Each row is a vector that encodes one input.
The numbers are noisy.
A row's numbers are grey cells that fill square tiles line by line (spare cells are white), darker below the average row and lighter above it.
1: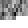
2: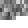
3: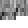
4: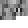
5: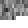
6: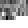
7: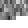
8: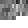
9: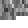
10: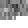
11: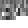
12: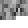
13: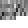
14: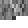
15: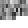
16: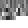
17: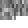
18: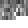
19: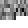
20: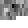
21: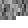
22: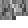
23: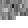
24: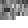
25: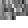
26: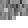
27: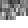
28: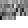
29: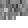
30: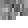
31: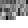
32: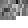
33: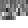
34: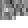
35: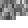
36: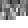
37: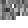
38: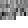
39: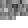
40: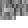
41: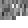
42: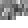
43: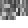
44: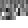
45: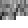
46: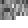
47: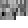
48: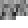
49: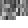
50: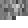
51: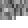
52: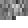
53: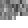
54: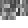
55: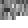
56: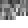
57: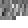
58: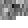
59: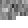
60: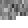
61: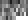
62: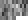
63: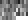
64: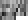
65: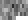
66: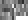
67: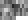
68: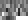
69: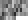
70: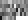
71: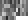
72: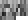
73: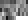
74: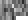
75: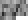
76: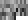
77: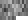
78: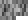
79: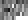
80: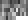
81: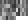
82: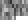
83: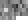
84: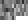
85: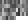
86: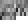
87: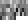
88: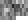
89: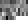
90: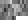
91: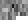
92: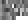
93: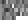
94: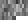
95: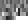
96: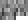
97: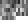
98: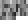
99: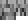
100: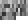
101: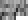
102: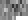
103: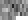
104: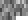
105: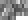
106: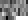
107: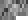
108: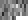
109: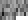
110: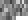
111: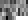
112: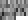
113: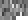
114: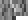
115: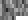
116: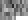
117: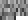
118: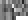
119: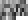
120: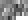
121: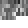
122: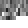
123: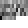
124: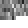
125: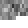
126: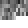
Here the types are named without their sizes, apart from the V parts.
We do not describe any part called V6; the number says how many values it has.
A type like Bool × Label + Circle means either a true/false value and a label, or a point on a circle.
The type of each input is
Bool × (Line × Line + V6).
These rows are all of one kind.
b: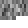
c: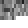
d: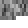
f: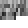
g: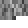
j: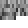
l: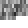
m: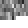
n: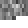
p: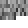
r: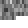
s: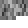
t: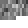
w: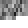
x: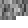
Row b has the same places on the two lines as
d, f, s and x.
